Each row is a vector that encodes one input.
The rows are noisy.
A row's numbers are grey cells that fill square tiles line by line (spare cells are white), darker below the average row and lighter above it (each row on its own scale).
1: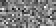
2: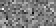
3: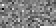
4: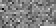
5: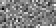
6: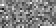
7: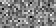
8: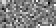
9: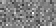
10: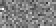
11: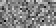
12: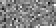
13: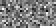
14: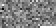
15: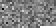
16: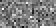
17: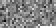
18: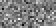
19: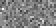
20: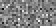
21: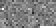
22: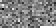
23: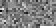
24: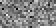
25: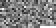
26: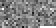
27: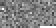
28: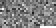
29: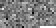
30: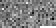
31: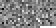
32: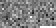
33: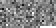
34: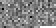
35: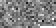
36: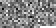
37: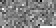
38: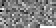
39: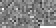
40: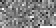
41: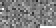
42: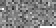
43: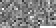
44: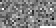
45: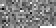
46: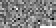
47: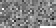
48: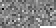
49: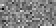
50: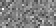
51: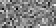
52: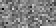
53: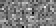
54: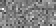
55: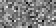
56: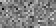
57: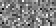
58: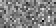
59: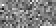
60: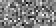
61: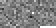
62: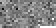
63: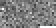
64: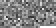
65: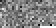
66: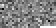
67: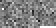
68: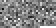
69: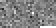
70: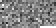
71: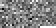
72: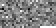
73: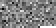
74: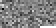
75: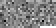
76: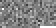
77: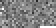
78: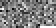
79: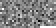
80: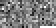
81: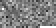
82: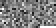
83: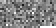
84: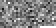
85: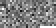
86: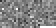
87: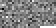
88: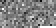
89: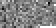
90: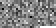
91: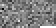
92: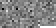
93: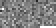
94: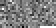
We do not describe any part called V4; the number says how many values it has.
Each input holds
a point on a 7-point line, together with either a node of a 7-node tree, or a value of V4.
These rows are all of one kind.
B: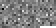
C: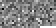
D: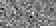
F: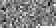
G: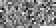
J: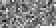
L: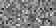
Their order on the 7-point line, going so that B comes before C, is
L, B, C, D, G, F, J.
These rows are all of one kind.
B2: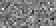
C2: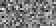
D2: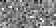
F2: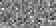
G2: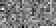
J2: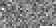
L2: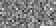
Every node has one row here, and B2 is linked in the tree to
G2 and J2.
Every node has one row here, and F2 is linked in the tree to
D2 and J2.
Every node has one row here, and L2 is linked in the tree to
C2 and J2.
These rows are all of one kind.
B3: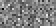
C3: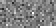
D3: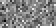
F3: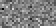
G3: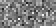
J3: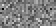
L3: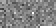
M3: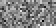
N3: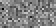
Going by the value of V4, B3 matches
F3 and J3.
